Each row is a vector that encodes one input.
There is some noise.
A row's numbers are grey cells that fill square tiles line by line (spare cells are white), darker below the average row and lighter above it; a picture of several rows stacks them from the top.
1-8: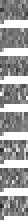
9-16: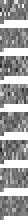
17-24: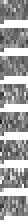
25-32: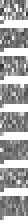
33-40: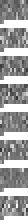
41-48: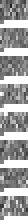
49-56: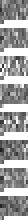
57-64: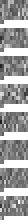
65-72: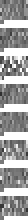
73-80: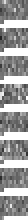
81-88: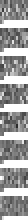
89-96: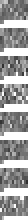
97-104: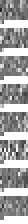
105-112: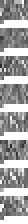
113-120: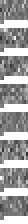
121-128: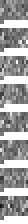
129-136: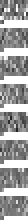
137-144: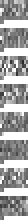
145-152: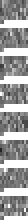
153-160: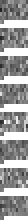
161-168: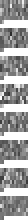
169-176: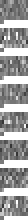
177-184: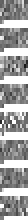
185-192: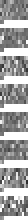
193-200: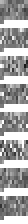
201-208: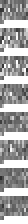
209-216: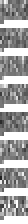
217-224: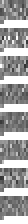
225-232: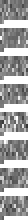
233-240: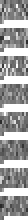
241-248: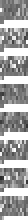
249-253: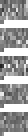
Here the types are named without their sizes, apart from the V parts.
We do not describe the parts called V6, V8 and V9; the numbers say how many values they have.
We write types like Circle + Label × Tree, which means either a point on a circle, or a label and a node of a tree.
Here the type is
Bool × V6 + Line × Line + (Tree + V9) × V8.
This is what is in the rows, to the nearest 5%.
About 30% of them hold a point on each of two lines. About 20% of them hold a true/false value and a value of V6. The rest hold a value of V8, together with either a node of a tree, or a value of V9.
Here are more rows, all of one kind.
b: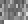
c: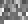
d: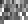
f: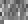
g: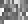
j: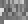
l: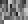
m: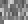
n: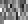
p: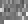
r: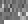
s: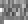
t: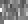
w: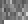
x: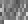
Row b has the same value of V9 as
d, p, r and w.
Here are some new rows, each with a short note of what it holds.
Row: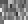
a value of V8 and a value of V9
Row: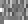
a value of V8 and a value of V9
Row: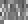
a value of V8 and a value of V9
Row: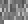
a value of V8 and a value of V9
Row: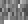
a true/false value and a value of V6
